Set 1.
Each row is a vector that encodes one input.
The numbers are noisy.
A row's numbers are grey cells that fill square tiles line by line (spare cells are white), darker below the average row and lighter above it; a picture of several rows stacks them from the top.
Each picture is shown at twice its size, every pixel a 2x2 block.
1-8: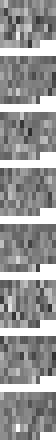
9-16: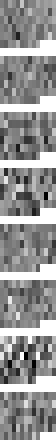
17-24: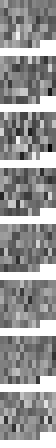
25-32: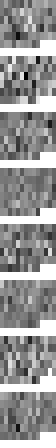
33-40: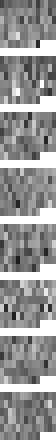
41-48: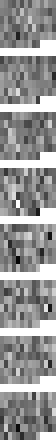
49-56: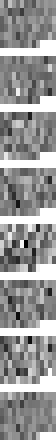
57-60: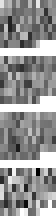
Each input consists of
either a point on an 8-point circle and a true/false value, or a fixed value.
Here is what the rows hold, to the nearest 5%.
About 95% of them hold a point on an 8-point circle and a true/false value. The rest hold a fixed value.
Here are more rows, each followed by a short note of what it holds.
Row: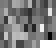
a point on an 8-point circle and a true/false value
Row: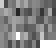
a point on an 8-point circle and a true/false value
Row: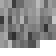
a point on an 8-point circle and a true/false value
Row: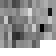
a point on an 8-point circle and a true/false value
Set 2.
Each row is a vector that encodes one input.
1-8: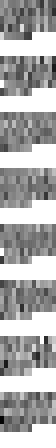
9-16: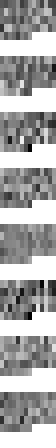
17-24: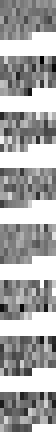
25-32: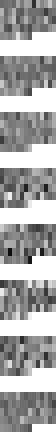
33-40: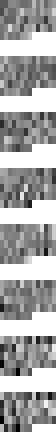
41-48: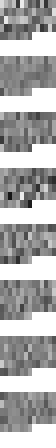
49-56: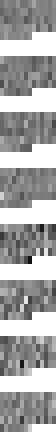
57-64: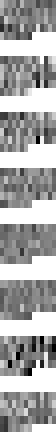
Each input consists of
a node of an 8-node tree, together with either a fixed value, or four true/false values.
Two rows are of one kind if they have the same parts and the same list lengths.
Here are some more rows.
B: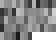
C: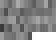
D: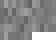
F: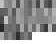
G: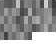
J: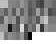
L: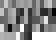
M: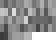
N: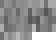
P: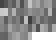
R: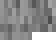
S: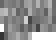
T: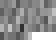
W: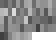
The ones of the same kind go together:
B, C, D, F, J, L, N, R, T
G, M, P, S, W

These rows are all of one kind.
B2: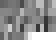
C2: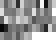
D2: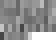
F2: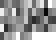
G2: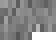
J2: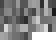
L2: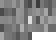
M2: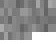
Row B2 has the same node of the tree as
G2 and M2.
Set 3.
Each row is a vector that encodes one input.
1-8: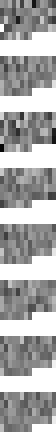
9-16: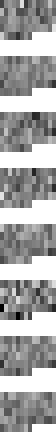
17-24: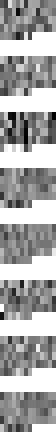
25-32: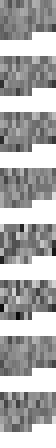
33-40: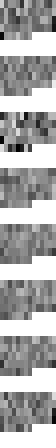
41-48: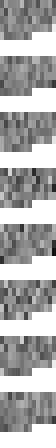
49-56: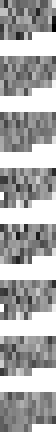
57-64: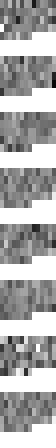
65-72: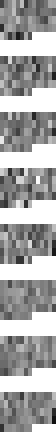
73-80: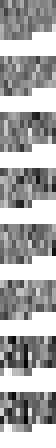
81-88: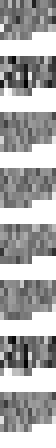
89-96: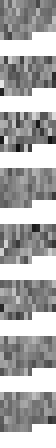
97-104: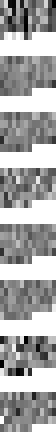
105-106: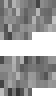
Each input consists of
either a point on an 8-point circle and a true/false value, or a fixed value.
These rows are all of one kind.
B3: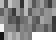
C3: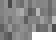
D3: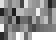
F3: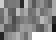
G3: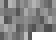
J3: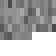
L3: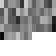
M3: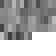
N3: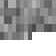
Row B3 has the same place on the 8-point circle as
D3, G3 and N3.
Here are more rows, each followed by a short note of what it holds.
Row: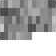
a point on an 8-point circle and a true/false value
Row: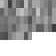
a point on an 8-point circle and a true/false value
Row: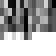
a fixed value
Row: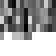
a fixed value
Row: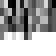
a fixed value
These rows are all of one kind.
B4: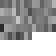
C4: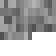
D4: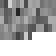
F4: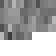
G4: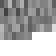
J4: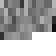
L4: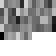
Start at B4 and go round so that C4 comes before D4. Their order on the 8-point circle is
B4, J4, L4, C4, D4, G4, F4.
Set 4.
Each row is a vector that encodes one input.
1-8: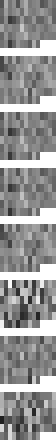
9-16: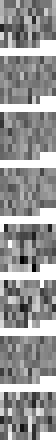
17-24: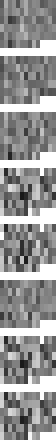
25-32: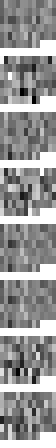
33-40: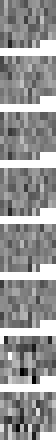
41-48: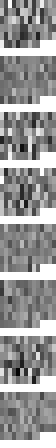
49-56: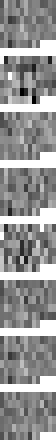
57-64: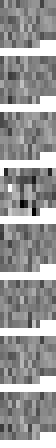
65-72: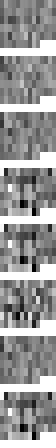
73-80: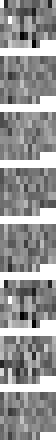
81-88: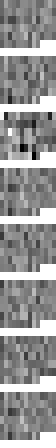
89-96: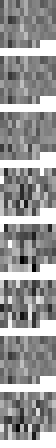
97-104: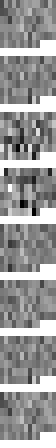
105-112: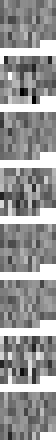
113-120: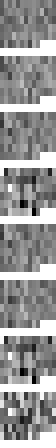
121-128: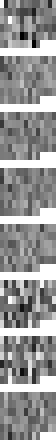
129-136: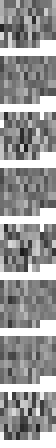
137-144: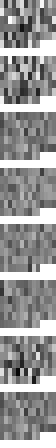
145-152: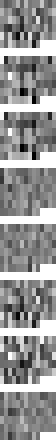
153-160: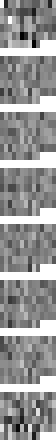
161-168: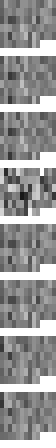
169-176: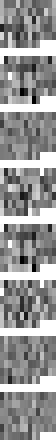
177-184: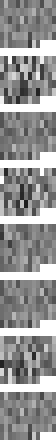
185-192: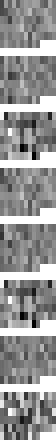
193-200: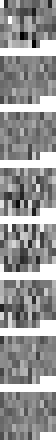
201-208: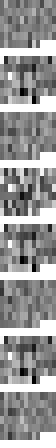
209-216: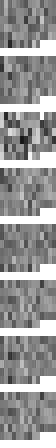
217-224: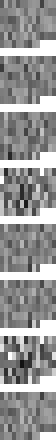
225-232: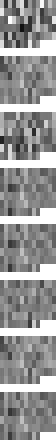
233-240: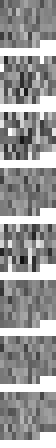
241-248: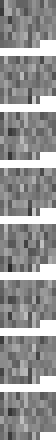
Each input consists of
either one of 12 labels, or a point on an 8-point line.
